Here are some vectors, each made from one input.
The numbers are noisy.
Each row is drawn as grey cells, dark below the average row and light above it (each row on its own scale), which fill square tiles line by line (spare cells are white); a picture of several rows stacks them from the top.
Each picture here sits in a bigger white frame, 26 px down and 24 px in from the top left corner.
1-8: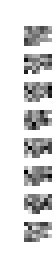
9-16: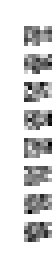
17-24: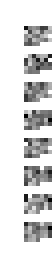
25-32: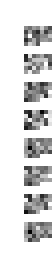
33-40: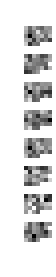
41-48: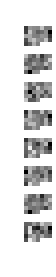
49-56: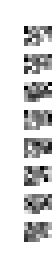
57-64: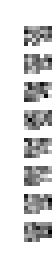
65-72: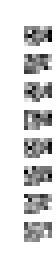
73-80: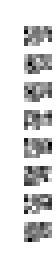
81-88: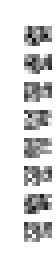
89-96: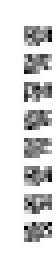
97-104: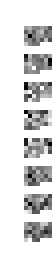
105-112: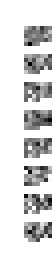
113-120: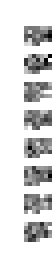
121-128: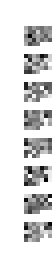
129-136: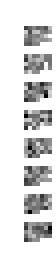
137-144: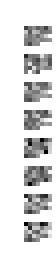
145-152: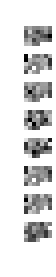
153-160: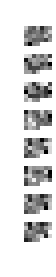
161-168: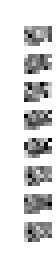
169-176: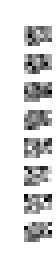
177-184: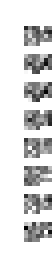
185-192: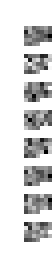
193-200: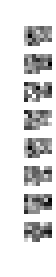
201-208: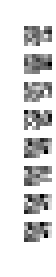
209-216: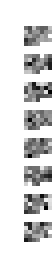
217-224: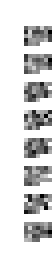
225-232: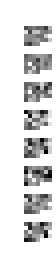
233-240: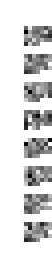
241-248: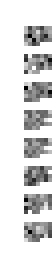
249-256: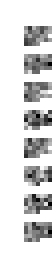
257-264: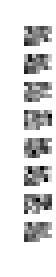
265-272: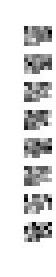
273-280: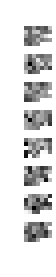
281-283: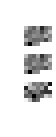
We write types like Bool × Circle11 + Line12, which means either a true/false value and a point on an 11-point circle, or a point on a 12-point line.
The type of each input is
(Circle8 + Unit) × (Line4 × Line6 + Line7).
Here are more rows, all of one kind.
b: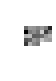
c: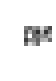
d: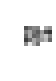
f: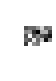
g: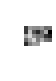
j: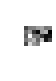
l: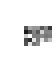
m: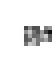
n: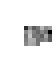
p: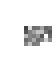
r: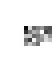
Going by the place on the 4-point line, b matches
n and p.
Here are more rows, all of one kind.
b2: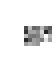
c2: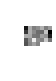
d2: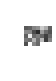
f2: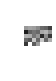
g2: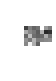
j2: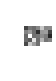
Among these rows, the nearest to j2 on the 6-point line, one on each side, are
c2 and d2.
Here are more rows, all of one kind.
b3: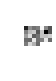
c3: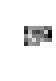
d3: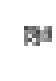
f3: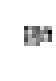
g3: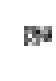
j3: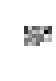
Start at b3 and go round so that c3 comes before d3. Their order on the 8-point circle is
b3, j3, c3, f3, g3, d3.
